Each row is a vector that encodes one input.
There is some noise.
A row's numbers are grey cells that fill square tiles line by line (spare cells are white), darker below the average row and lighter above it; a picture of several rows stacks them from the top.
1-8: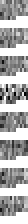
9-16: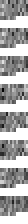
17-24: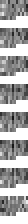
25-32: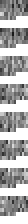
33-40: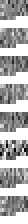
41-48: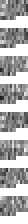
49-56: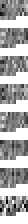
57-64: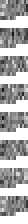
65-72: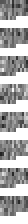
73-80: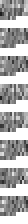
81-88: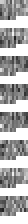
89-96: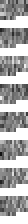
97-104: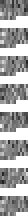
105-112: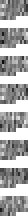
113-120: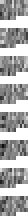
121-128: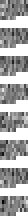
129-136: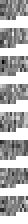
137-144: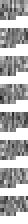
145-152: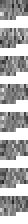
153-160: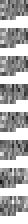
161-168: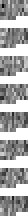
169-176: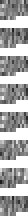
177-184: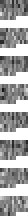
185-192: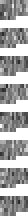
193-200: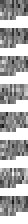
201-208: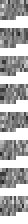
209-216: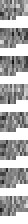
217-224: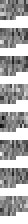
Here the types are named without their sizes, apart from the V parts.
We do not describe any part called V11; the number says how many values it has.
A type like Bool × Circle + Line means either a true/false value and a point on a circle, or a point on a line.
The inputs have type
List(Bool × V11).
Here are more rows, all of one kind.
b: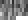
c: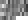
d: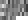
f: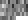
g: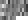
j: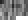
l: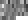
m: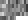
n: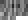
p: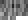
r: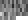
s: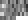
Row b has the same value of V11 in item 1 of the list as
c, d and g.
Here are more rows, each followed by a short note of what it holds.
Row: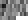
a list of two items
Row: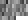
a list of two items
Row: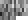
a list of two items
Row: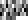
the empty list
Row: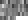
a list of one item
